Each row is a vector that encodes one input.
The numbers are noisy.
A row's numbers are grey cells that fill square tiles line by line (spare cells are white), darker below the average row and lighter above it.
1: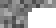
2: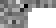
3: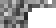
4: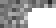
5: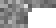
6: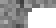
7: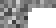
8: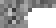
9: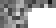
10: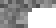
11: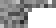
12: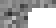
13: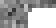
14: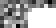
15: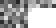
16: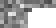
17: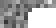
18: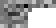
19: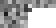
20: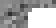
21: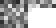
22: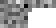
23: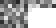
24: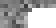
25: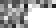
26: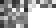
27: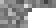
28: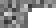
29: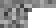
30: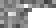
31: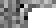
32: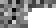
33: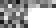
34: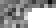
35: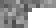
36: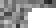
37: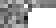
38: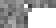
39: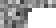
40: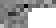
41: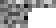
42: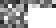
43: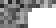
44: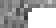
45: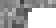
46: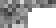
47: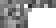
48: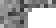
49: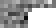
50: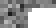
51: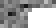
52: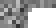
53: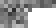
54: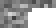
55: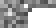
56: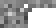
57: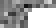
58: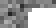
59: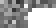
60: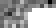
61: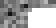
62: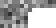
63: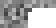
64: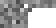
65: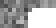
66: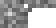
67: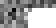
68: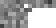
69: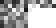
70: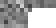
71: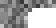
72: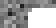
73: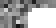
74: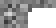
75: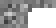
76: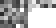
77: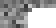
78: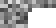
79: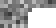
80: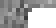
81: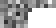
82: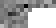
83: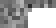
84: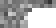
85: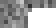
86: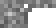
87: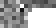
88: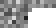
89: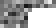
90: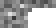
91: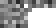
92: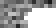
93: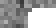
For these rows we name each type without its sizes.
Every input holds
either a fixed value, or four true/false values.
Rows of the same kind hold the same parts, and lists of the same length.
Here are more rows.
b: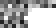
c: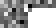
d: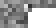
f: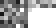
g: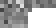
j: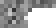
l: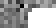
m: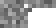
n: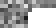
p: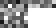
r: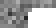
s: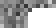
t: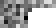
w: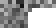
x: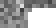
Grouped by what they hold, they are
b, f, p
c, d, g, j, l, m, n, r, s, t, w, x

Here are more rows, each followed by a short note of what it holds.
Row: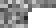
four true/false values
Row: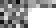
a fixed value
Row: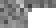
four true/false values
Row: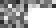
a fixed value
